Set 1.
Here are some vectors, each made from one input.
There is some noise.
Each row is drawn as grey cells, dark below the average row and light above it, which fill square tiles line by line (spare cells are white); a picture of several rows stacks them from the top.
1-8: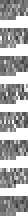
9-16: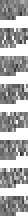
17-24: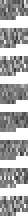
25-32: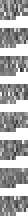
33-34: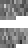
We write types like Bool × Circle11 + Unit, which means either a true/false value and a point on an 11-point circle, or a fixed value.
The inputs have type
Tree8.
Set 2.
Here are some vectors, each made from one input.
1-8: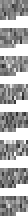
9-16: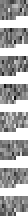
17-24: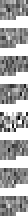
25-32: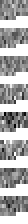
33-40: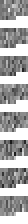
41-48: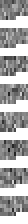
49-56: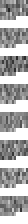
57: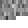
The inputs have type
Bool × Bool × Bool × Bool.
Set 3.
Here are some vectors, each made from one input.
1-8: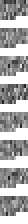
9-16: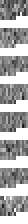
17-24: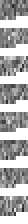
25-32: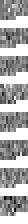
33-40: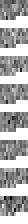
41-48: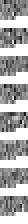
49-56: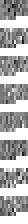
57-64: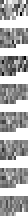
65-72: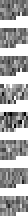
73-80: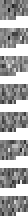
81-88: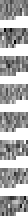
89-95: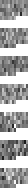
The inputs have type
Bool × Bool × Bool × Bool.
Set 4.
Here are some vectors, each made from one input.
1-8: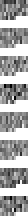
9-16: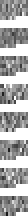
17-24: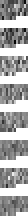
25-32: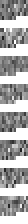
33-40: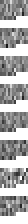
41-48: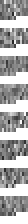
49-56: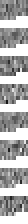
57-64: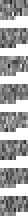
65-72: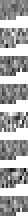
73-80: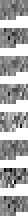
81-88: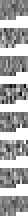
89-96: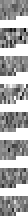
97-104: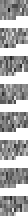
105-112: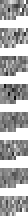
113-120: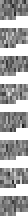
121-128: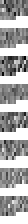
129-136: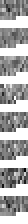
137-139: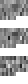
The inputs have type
Bool × Bool × Bool × Bool.
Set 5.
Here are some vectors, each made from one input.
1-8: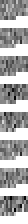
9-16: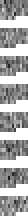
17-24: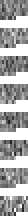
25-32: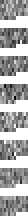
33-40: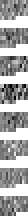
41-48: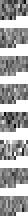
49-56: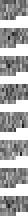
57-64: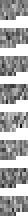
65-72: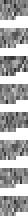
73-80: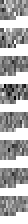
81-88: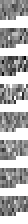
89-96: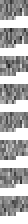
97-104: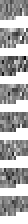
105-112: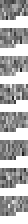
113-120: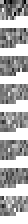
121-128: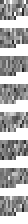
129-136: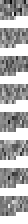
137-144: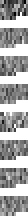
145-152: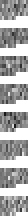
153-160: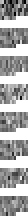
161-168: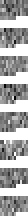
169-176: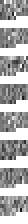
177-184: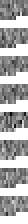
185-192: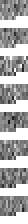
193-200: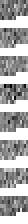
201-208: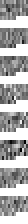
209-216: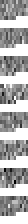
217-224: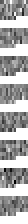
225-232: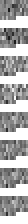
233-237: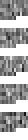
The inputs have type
Bool × Bool × Bool × Bool.
